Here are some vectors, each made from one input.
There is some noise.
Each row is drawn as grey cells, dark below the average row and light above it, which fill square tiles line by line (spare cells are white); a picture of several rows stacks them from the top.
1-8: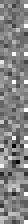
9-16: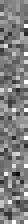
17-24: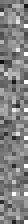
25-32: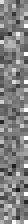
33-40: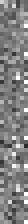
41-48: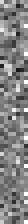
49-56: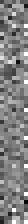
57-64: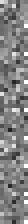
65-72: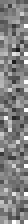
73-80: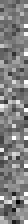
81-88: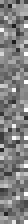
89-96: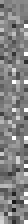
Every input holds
either a fixed value, or one of 5 labels and a true/false value, or a node of a 7-node tree.
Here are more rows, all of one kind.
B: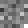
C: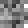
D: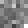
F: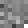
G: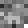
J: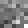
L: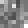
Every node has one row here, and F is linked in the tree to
G and J.
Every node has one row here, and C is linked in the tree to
B.
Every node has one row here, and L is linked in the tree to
D.
